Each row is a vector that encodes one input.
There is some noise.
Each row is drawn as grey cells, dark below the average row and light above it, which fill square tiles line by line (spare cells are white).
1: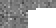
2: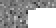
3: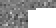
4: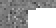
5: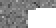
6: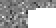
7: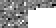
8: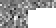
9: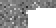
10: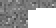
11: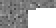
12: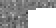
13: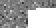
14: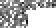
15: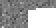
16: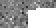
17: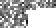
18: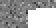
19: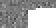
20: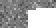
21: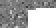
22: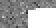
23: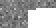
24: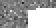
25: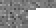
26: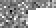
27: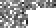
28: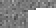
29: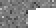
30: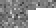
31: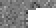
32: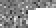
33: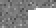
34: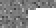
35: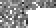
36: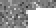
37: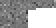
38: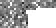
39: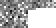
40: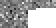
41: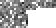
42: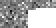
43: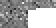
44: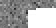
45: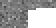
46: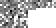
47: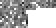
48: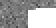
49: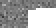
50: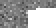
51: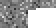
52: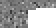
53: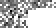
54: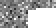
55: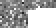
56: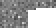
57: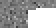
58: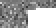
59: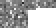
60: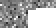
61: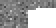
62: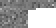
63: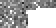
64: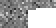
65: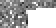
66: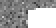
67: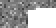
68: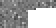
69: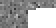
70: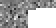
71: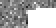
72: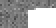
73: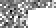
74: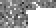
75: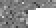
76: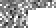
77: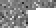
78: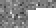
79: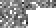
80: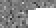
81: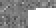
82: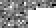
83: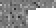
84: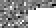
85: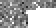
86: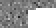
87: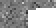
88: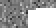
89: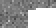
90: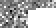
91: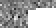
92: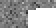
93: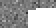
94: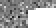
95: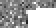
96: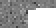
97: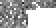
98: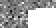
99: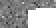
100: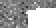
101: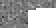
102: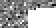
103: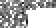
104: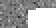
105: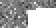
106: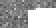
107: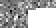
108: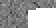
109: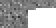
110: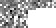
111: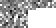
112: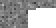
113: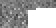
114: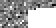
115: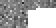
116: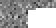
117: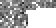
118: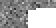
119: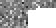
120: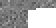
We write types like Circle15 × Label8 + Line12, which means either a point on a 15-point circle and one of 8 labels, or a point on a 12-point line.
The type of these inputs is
Bool × Bool × Bool × Label8 × Tree10 + Unit.
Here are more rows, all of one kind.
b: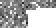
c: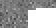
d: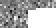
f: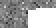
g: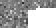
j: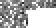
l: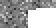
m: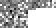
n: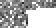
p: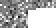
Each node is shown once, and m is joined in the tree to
f.
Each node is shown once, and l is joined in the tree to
f.
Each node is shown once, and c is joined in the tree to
b and p.
